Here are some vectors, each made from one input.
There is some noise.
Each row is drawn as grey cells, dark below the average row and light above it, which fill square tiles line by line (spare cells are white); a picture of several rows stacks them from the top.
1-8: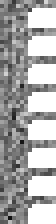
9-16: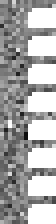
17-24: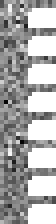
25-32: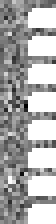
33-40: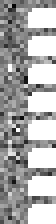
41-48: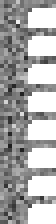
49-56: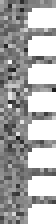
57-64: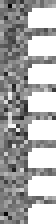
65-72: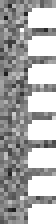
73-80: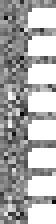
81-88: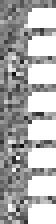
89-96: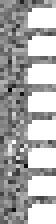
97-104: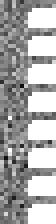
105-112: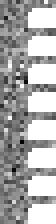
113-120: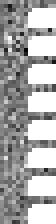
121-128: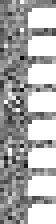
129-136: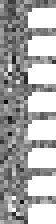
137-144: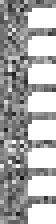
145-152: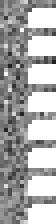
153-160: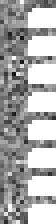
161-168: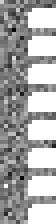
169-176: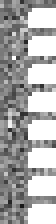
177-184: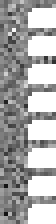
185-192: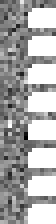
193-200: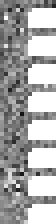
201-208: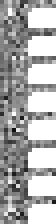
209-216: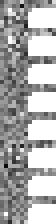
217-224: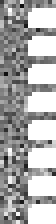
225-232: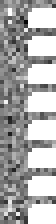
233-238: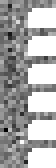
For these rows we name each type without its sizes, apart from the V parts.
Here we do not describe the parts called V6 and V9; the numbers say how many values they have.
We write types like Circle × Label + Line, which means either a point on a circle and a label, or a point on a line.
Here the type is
((Bool × Bool × Bool + Unit) × V9 + Line) × Label × V6.
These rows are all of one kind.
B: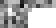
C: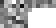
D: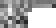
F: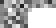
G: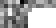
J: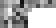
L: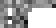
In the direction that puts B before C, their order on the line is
L, G, D, J, B, F, C.
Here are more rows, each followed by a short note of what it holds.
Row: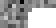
a label, a value of V6 and a value of V9
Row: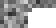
a label, three true/false values, a value of V6 and a value of V9
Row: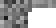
a label, a value of V6 and a value of V9
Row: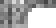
a label, three true/false values, a value of V6 and a value of V9
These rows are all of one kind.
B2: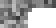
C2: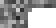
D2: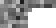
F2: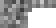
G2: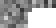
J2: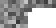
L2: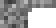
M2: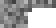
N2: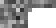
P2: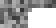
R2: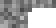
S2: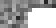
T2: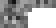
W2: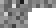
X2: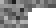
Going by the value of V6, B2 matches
G2, J2, M2 and S2.
